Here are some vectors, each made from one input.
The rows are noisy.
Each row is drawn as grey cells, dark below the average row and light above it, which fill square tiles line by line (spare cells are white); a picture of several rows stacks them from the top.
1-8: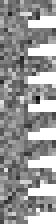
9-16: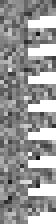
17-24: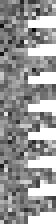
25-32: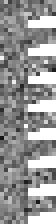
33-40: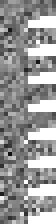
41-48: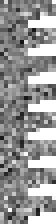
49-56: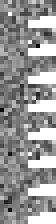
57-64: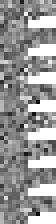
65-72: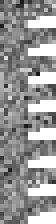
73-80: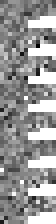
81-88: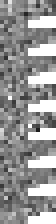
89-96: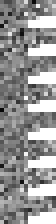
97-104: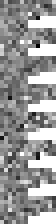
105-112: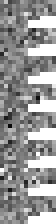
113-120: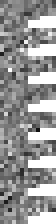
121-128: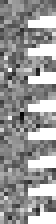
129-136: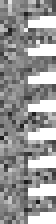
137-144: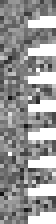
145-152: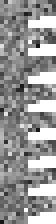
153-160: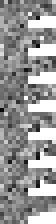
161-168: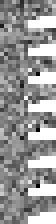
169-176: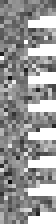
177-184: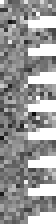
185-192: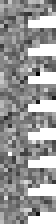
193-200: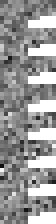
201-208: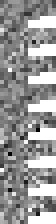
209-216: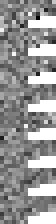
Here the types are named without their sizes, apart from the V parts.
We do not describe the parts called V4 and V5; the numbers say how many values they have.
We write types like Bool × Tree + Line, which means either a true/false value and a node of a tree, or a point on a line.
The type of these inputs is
(Bool × V4 × V5 + Label) × (Tree + Unit).
